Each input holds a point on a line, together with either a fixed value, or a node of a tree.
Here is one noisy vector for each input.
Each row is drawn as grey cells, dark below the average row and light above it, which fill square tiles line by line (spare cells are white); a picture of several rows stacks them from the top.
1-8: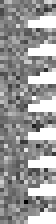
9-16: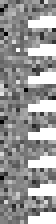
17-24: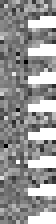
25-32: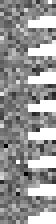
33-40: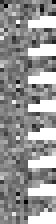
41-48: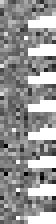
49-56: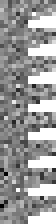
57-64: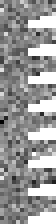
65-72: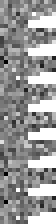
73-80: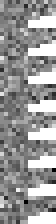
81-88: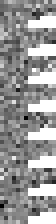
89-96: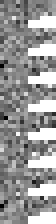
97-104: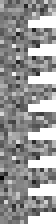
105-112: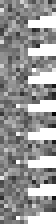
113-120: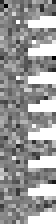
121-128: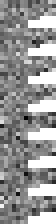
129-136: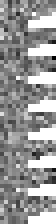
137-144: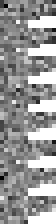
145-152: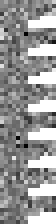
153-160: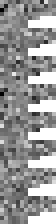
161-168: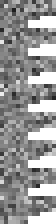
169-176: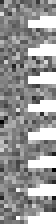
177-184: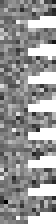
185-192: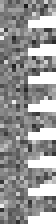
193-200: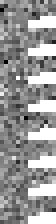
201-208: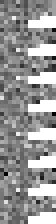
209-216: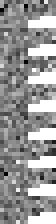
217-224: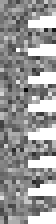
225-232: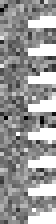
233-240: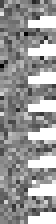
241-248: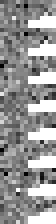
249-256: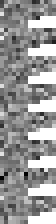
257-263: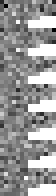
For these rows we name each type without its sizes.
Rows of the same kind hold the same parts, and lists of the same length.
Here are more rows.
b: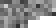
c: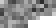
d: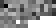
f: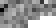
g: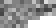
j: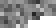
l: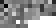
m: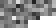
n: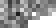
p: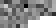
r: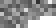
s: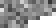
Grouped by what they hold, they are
b, c, f, g, l, n, p, r
d, j, m, s

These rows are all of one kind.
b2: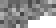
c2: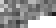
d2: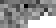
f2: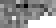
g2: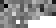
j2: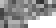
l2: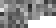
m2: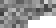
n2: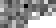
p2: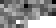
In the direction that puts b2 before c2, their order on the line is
n2, j2, m2, b2, d2, f2, c2, l2, p2, g2.
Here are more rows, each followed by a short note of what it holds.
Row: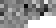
a point on a line and a node of a tree
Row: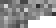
a point on a line and a node of a tree
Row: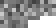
a point on a line and a node of a tree
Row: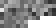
a point on a line
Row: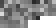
a point on a line
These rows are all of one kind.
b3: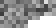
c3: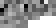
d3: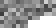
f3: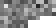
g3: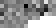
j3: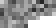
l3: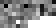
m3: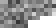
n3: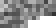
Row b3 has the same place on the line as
d3 and g3.
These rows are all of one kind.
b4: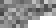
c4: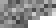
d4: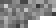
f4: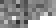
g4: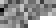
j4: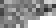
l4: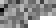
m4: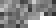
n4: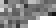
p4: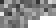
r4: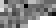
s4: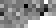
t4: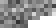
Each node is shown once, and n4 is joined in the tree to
f4 and r4.
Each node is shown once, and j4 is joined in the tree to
p4.
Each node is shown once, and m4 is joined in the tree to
b4 and p4.
